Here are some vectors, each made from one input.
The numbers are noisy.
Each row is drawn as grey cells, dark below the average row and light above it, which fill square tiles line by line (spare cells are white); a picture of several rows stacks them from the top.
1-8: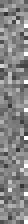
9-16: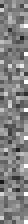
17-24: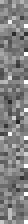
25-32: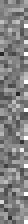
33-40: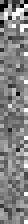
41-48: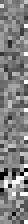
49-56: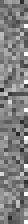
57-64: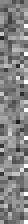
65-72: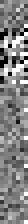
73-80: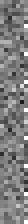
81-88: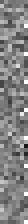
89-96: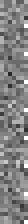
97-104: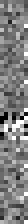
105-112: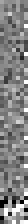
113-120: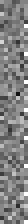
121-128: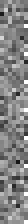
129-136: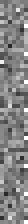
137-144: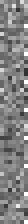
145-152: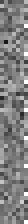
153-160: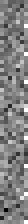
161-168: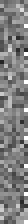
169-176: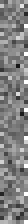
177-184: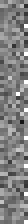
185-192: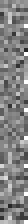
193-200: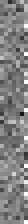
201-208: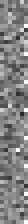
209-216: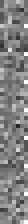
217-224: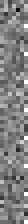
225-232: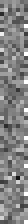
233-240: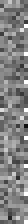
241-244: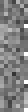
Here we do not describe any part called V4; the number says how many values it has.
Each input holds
either a fixed value, or a point on each of two 3-point lines, a true/false value and a value of V4.
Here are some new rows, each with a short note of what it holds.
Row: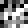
a fixed value
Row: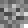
a point on each of two 3-point lines, a true/false value and a value of V4
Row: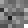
a point on each of two 3-point lines, a true/false value and a value of V4
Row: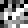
a fixed value
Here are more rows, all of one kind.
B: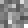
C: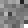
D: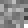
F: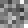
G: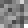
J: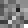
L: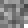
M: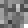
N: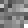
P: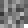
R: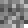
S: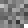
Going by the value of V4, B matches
D and N.
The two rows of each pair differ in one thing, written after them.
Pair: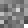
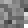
the true/false value
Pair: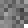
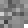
the place on one of the two 3-point lines
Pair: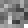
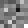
the place on one of the two 3-point lines
